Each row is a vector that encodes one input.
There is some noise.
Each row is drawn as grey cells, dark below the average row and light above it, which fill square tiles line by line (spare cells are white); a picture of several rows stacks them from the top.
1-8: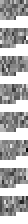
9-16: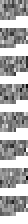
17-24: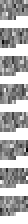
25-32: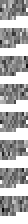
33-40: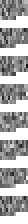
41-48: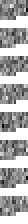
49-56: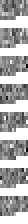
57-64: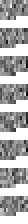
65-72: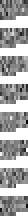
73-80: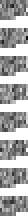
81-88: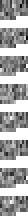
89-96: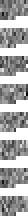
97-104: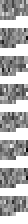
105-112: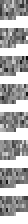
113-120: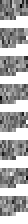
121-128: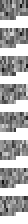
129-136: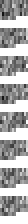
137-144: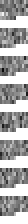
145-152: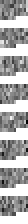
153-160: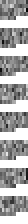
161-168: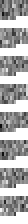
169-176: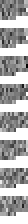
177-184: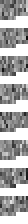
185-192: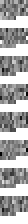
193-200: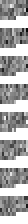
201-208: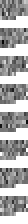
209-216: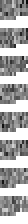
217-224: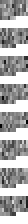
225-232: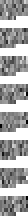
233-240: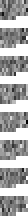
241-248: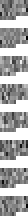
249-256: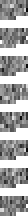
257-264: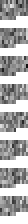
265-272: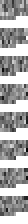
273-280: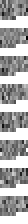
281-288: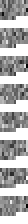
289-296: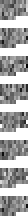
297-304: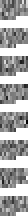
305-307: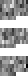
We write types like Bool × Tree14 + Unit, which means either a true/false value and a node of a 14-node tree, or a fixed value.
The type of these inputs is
Bool × Bool × Bool × List2(Circle11).
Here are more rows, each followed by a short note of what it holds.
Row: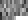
three true/false values, together with a list of one item
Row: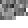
three true/false values, together with a list of two items
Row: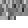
three true/false values, together with a list of one item
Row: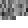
three true/false values, together with the empty list
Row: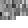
three true/false values, together with a list of one item
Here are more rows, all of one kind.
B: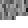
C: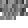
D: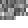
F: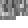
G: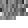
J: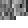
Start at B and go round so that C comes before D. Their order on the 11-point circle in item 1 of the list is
B, G, C, J, D, F.
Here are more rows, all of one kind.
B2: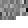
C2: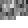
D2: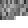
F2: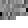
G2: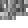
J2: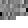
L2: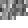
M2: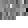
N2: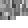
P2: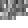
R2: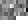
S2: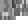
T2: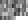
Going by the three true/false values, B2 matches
F2, J2 and M2.
